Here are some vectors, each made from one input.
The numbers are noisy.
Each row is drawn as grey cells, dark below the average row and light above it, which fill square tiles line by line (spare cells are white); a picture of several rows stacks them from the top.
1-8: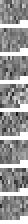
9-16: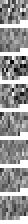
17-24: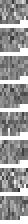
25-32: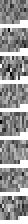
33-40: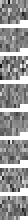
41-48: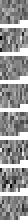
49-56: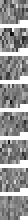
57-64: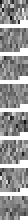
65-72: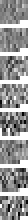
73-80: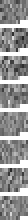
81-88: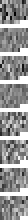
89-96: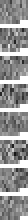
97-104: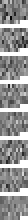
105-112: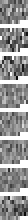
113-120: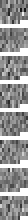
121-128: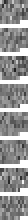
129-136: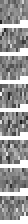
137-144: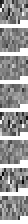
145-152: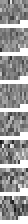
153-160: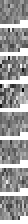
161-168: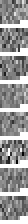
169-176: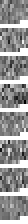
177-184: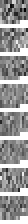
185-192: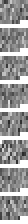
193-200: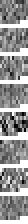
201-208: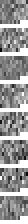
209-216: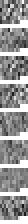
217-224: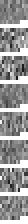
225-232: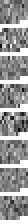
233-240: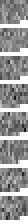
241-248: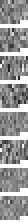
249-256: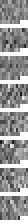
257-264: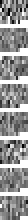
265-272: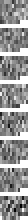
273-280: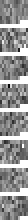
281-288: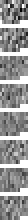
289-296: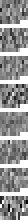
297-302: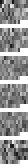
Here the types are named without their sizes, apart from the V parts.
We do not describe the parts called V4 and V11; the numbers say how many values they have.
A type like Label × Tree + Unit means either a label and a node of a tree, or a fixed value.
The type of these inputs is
(Label + Line) × V11 + V4.
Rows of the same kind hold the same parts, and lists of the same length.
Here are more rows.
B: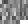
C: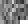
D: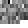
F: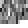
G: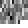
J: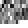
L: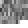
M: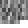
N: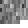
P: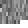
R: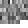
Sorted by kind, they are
B, F, J, L, M, P
C, N
D, G, R

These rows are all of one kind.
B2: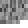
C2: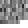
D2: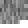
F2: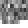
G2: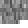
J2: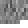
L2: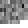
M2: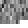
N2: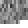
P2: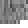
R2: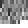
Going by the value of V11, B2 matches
C2, L2 and N2.
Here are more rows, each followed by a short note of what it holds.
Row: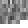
a value of V4
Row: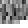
a value of V4
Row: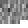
a label and a value of V11
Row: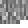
a label and a value of V11
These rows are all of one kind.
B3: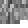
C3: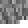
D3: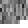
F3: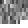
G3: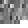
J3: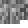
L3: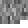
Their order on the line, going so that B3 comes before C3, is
B3, F3, D3, L3, J3, C3, G3.
